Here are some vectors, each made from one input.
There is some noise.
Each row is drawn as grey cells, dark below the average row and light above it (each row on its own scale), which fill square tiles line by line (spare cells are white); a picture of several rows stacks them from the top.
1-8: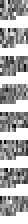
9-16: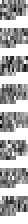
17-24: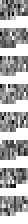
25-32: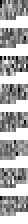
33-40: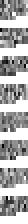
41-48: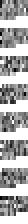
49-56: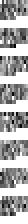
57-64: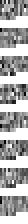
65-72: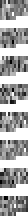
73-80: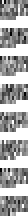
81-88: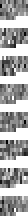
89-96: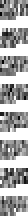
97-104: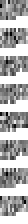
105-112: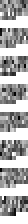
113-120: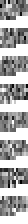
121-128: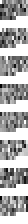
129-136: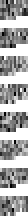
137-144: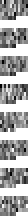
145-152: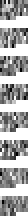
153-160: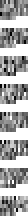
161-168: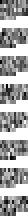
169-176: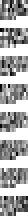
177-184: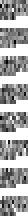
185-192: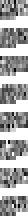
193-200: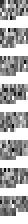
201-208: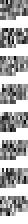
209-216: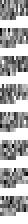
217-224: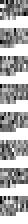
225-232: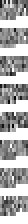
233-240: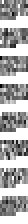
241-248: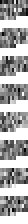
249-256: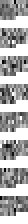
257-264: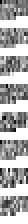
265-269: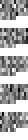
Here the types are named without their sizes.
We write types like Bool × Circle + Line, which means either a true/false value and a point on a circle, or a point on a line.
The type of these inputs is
Bool × Bool × Bool + Circle × (Circle + Line).
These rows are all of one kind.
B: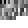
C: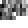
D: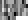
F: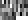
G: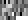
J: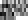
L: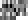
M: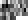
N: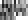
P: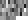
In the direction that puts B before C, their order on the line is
D, P, F, B, J, N, G, L, C, M.
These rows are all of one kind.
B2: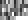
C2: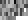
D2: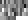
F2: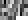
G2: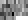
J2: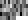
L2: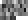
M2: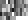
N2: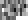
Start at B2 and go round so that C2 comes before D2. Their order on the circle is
B2, F2, C2, G2, L2, D2, N2, M2, J2.
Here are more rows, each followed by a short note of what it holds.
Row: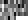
three true/false values
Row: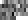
a point on a circle and a point on a line
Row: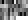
three true/false values
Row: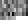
three true/false values
